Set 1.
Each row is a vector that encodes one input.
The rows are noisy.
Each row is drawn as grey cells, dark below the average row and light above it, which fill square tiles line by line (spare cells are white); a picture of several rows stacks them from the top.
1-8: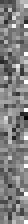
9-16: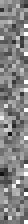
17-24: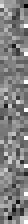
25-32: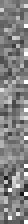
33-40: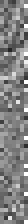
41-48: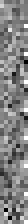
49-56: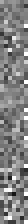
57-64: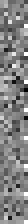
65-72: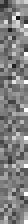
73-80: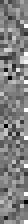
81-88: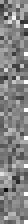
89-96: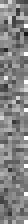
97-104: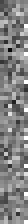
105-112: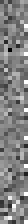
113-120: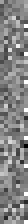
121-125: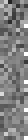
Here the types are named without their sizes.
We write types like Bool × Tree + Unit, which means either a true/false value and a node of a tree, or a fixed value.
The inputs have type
Bool × Bool × Bool × Bool + Unit.
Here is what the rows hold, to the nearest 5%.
About 5% of them hold a fixed value. The rest hold four true/false values.
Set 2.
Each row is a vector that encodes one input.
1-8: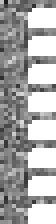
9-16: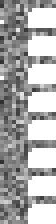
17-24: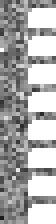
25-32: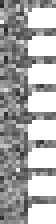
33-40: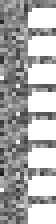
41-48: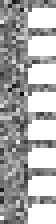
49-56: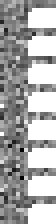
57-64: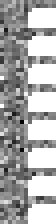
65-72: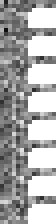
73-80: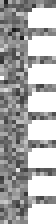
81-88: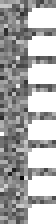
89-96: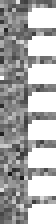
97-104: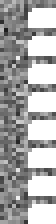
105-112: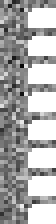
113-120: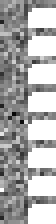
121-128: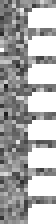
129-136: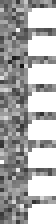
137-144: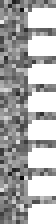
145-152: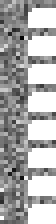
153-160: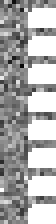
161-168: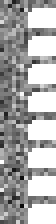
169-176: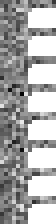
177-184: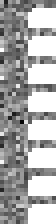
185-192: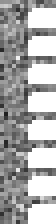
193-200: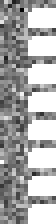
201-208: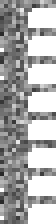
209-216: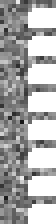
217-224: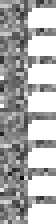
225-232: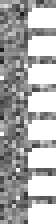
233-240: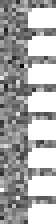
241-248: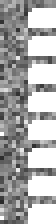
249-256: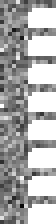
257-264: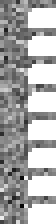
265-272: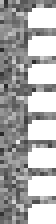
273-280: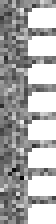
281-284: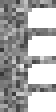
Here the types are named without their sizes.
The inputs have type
Line.
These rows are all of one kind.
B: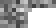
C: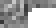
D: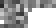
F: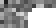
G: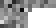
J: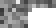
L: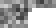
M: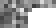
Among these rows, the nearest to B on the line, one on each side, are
D and M.
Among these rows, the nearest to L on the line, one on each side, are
C and J.
